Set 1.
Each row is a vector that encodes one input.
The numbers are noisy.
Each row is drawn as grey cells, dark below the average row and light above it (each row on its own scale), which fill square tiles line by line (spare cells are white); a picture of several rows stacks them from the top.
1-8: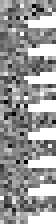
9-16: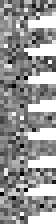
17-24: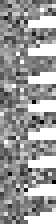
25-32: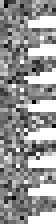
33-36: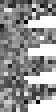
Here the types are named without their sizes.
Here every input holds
a point on a circle.
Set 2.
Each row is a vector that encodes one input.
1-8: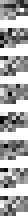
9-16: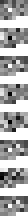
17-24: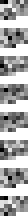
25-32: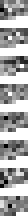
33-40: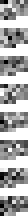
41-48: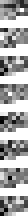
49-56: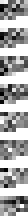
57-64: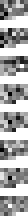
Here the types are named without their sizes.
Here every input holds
a point on each of two lines.
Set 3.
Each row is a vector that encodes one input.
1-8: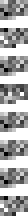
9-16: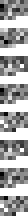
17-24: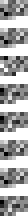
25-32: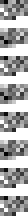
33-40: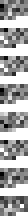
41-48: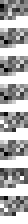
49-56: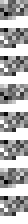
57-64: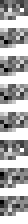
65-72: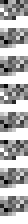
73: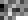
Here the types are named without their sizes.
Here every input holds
a point on a line.
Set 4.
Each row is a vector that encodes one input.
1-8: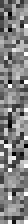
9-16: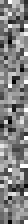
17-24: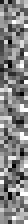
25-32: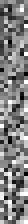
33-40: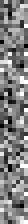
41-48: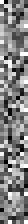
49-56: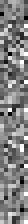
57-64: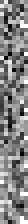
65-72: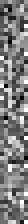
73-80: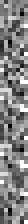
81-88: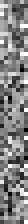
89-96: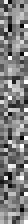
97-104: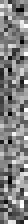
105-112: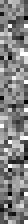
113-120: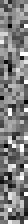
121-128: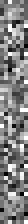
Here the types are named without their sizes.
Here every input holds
a point on a circle.
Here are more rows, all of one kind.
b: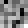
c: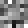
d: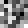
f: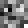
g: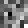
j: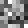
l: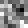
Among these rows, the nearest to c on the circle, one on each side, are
b and j.
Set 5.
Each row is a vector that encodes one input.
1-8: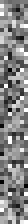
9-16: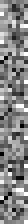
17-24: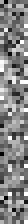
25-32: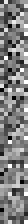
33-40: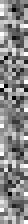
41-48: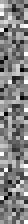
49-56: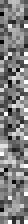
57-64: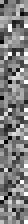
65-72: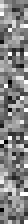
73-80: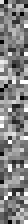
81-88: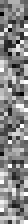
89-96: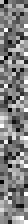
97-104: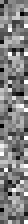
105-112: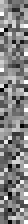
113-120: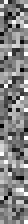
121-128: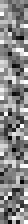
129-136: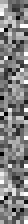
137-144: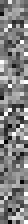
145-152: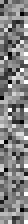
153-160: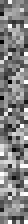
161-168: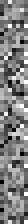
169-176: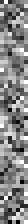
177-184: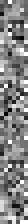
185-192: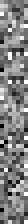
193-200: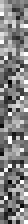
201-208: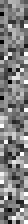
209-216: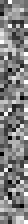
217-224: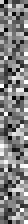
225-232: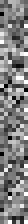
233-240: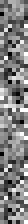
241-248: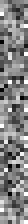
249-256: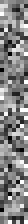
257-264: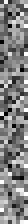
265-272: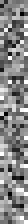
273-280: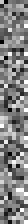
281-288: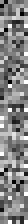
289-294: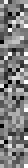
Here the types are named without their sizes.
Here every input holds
a point on a line.
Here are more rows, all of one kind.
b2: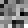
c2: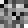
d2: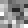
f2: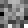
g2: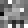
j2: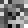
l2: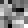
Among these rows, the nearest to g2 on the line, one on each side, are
b2 and f2.
